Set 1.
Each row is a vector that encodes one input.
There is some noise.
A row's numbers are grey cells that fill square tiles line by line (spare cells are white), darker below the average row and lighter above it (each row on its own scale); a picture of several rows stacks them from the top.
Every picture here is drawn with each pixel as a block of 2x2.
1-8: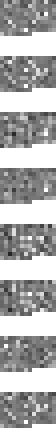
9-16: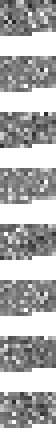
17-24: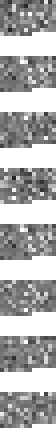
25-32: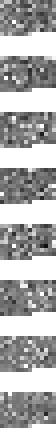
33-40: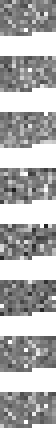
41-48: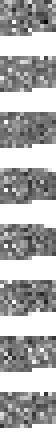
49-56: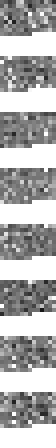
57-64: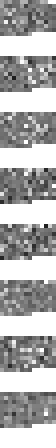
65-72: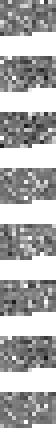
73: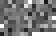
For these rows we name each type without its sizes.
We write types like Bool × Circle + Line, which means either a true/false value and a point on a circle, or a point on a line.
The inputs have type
Line.
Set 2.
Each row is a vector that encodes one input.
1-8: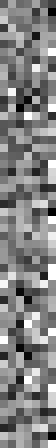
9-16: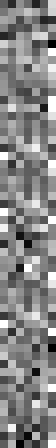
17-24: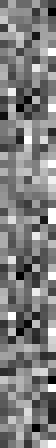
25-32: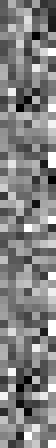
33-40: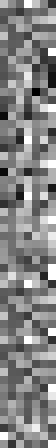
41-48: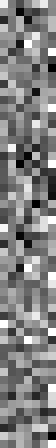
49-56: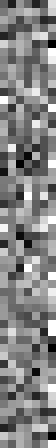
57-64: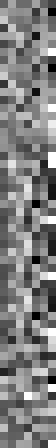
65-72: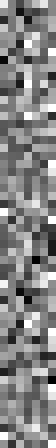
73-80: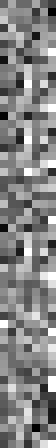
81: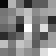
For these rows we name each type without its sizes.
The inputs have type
Circle.
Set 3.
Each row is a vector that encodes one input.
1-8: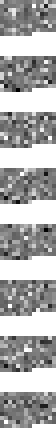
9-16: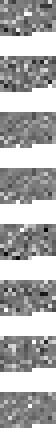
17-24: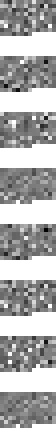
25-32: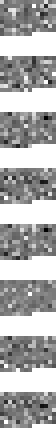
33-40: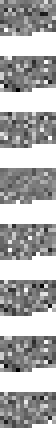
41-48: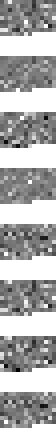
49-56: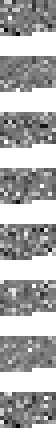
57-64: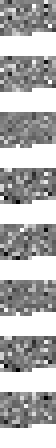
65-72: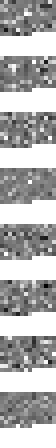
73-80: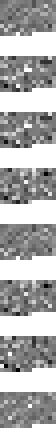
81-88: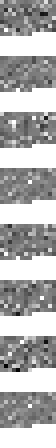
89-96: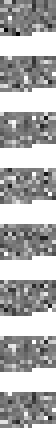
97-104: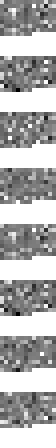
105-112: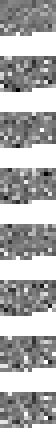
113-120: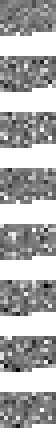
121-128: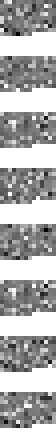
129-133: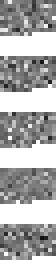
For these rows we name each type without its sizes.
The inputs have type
Bool × Bool × Bool × Bool.
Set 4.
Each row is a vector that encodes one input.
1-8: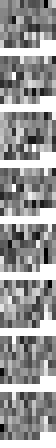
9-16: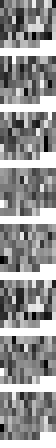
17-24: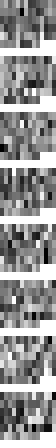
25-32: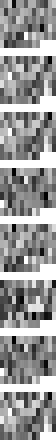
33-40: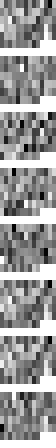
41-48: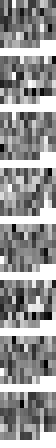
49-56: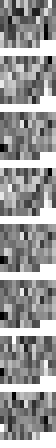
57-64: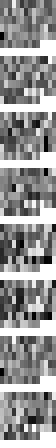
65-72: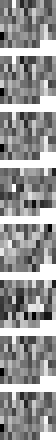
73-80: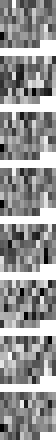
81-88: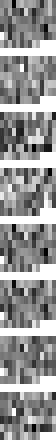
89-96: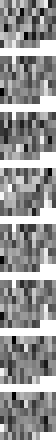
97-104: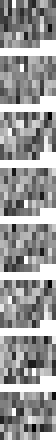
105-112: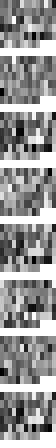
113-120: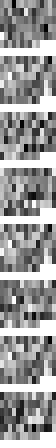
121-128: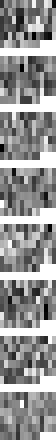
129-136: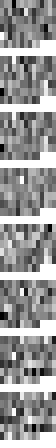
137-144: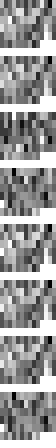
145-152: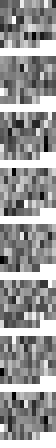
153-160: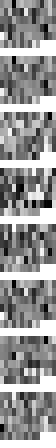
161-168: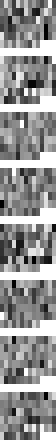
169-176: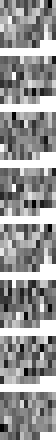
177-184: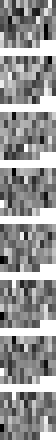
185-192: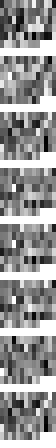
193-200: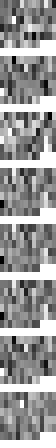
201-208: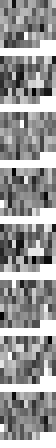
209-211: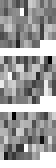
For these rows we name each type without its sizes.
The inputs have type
Bool × Bool × Bool × Bool.
